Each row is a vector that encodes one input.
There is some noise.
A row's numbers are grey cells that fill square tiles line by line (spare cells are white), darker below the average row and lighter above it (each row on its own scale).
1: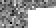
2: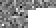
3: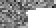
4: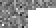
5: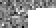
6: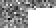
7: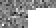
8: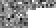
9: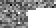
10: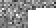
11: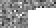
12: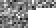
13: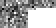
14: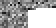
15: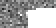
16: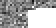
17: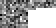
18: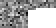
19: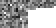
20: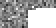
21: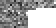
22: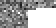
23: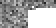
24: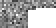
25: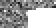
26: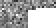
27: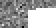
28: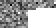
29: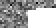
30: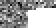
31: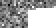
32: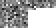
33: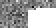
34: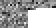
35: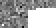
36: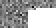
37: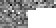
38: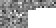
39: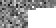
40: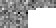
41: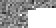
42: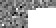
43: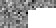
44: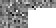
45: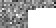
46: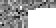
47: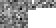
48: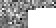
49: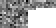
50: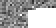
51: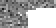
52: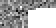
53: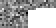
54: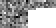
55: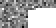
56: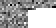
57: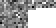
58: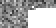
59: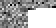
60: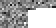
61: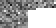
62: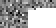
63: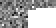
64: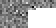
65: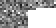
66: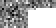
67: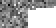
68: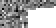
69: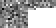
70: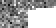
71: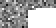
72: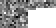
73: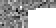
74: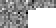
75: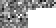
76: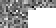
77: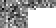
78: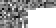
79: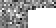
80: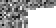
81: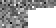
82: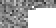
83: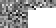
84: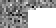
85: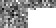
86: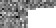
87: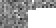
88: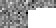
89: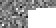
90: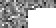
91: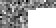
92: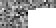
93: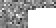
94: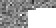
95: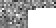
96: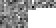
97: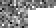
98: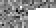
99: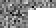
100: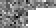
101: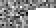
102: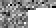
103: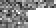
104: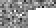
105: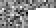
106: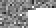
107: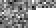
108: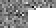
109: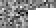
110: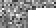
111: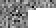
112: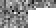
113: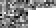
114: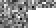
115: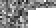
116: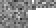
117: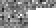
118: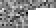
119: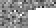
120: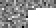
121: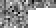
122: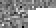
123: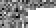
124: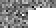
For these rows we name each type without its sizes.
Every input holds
a label and a true/false value, together with either a point on each of two circles, or a fixed value.
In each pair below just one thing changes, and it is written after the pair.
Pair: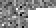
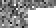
the true/false value
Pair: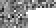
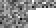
the true/false value
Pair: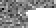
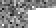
the label
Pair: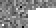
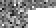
the true/false value
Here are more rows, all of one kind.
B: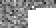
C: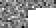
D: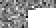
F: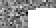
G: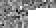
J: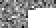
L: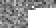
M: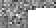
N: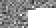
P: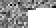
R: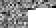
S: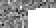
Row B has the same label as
C, D, J and L.
